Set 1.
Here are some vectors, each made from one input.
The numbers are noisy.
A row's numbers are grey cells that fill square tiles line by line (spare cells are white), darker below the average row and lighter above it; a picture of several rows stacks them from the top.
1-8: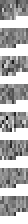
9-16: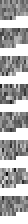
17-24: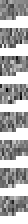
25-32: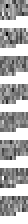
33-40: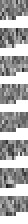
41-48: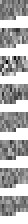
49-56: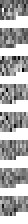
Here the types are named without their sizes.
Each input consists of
a point on a line, together with either a fixed value, or four true/false values.
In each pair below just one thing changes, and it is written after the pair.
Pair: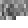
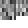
the place on the line
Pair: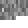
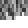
the place on the line
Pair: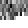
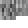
one of the four true/false values
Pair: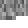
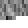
one of the four true/false values
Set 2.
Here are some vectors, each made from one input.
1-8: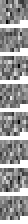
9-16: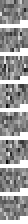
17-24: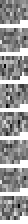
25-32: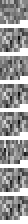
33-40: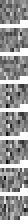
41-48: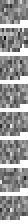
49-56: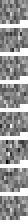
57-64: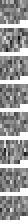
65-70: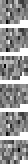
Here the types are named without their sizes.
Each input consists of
either a point on a circle, or a point on a line.
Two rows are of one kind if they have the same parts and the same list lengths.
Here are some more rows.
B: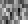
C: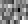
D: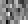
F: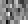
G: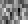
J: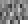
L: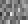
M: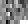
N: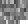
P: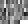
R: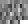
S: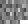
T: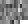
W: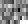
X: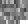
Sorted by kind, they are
B, C, D, F, G, M, P, W
J, L, N, R, S, T, X

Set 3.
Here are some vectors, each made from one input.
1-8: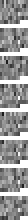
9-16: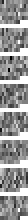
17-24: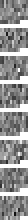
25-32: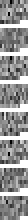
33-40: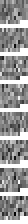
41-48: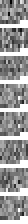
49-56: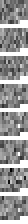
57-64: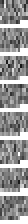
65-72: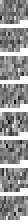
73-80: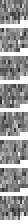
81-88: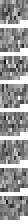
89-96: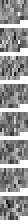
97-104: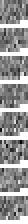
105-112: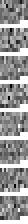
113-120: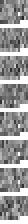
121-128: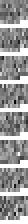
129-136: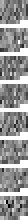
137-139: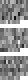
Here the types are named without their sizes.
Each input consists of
either a fixed value, or a node of a tree, or three true/false values.
